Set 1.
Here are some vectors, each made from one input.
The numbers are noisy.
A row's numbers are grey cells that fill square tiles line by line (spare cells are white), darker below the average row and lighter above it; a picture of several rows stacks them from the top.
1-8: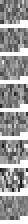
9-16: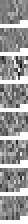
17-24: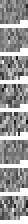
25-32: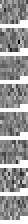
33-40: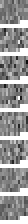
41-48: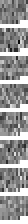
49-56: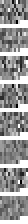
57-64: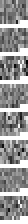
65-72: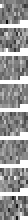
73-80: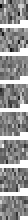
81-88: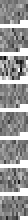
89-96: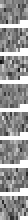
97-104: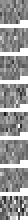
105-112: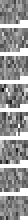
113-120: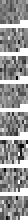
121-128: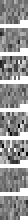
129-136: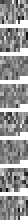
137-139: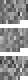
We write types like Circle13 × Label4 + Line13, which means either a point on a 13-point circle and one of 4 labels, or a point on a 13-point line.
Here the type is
Line5 + List2(Line9).
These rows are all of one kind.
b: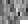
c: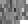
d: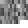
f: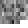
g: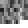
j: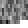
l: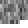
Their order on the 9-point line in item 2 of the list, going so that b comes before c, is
d, b, j, g, l, f, c.
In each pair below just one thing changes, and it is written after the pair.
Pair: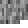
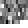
the place on the 9-point line in item 2 of the list
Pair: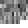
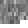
the place on the 9-point line in item 1 of the list
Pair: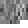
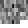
the place on the 9-point line in item 1 of the list
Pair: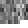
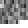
the place on the 9-point line in item 2 of the list
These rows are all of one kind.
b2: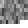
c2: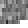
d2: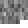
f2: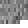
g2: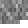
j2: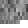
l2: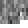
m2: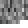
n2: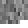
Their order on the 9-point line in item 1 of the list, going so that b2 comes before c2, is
d2, l2, m2, n2, g2, j2, f2, b2, c2.
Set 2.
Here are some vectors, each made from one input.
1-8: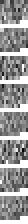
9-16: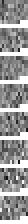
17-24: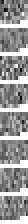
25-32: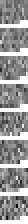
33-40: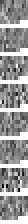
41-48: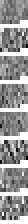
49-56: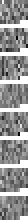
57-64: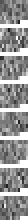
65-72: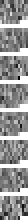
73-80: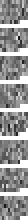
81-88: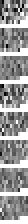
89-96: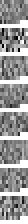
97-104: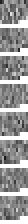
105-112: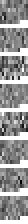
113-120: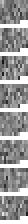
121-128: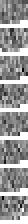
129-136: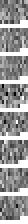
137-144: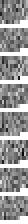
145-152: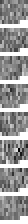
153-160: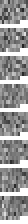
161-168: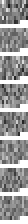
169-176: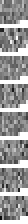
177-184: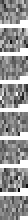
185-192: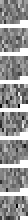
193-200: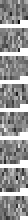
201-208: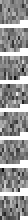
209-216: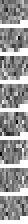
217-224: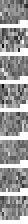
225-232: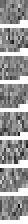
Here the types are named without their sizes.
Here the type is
(Bool × Bool × Bool × Bool + Unit) × Circle × Circle.
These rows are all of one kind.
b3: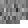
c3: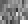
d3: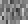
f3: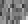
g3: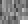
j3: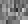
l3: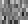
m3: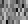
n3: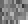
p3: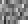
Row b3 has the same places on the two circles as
c3, g3, j3 and l3.
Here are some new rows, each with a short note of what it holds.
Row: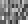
a point on each of two circles and four true/false values
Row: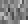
a point on each of two circles and four true/false values
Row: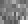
a point on each of two circles and four true/false values
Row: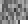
a point on each of two circles
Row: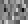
a point on each of two circles
